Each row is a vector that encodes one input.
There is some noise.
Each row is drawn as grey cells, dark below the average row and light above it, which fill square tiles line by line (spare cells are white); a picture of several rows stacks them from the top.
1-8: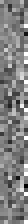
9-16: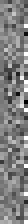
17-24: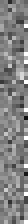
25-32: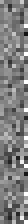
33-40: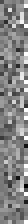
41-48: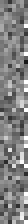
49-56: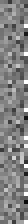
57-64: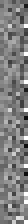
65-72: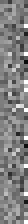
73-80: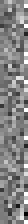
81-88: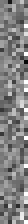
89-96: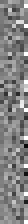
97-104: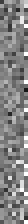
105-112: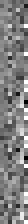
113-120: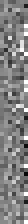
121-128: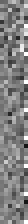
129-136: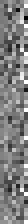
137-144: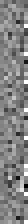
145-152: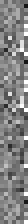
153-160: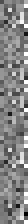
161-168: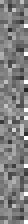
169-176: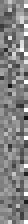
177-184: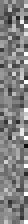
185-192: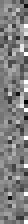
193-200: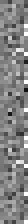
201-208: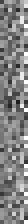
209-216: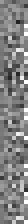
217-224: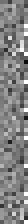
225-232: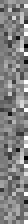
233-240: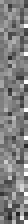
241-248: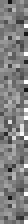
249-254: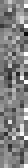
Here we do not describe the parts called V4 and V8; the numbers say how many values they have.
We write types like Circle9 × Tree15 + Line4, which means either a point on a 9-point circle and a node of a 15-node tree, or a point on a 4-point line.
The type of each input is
(Line6 + Line11) × V4 + V8.
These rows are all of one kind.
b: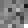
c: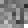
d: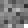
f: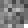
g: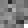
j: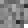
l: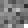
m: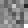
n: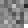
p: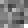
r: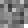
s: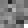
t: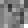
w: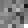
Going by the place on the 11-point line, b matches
m, n, t and w.
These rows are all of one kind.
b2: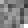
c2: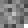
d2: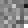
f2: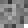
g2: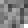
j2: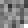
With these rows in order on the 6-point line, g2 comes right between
b2 and f2.
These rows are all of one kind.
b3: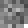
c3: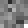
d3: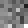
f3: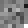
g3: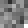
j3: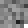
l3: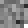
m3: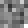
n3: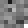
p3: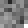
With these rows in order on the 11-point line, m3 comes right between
f3 and l3.
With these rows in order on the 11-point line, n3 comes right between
j3 and l3.
